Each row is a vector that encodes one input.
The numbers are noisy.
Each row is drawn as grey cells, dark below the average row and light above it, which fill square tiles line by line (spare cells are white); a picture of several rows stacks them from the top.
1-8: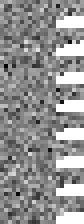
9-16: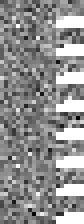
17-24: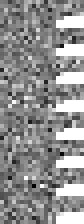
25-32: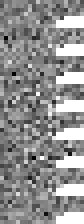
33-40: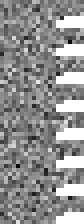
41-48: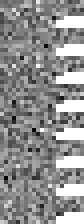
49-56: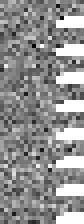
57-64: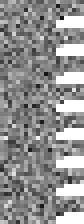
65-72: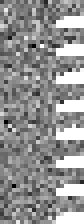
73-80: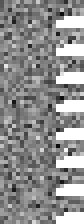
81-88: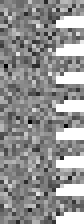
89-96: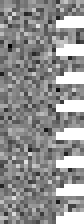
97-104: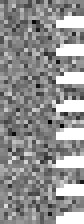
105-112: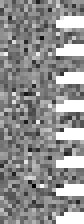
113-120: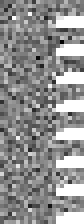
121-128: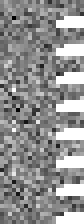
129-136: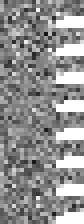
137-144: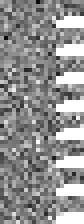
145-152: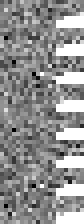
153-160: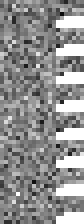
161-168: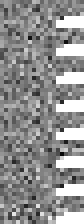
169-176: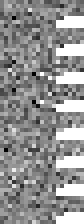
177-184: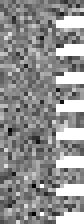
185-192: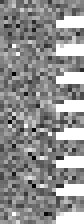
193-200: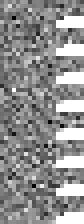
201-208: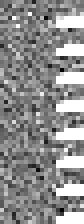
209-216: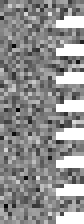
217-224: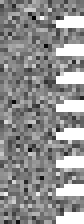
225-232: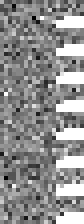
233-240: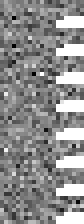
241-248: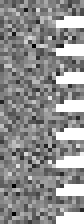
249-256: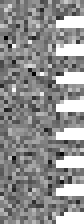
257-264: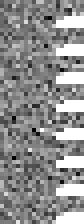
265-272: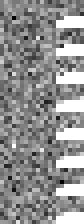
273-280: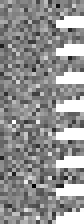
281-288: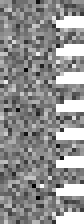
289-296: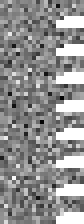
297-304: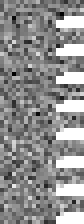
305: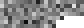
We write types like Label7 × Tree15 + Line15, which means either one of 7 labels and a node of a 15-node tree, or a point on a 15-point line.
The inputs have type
Line14 × Tree12 × (Tree12 + Unit).
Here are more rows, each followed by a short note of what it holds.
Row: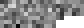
a point on a 14-point line and a node of a 12-node tree
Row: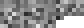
a point on a 14-point line and a node of a 12-node tree
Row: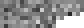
a point on a 14-point line and a node of each of two 12-node trees
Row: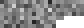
a point on a 14-point line and a node of a 12-node tree
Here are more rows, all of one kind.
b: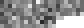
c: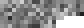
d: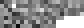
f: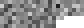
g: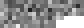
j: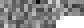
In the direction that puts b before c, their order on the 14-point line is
d, b, f, c, j, g.
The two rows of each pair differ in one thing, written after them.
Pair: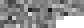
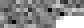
the node of one of the two trees
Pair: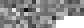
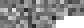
the place on the 14-point line
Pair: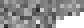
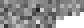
the place on the 14-point line
